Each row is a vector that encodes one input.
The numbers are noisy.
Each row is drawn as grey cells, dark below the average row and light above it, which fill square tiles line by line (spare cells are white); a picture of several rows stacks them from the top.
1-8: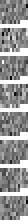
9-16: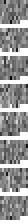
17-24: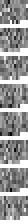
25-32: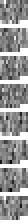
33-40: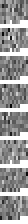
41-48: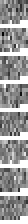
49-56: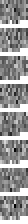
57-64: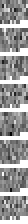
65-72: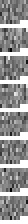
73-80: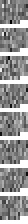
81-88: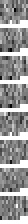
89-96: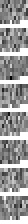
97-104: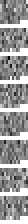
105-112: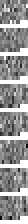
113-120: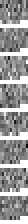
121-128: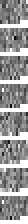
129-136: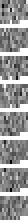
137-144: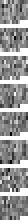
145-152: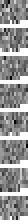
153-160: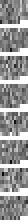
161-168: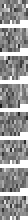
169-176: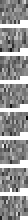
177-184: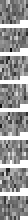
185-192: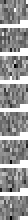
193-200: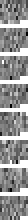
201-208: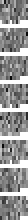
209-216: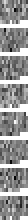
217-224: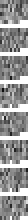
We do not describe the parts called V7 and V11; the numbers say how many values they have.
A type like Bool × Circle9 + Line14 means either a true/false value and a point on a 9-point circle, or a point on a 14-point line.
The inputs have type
(Bool × Bool × Bool + V7) × (Line4 × Line6 + V11).
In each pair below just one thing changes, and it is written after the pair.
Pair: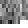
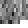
the place on the 4-point line
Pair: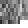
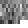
one of the three true/false values
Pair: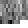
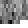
the place on the 4-point line
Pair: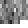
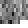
the place on the 4-point line
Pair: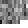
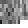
one of the three true/false values
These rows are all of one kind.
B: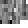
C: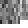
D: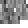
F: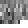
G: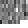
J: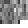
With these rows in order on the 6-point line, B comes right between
C and D.
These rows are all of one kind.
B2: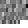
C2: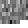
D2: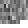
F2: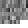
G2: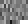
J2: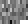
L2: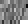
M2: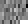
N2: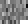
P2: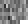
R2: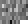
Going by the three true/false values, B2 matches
L2 and M2.
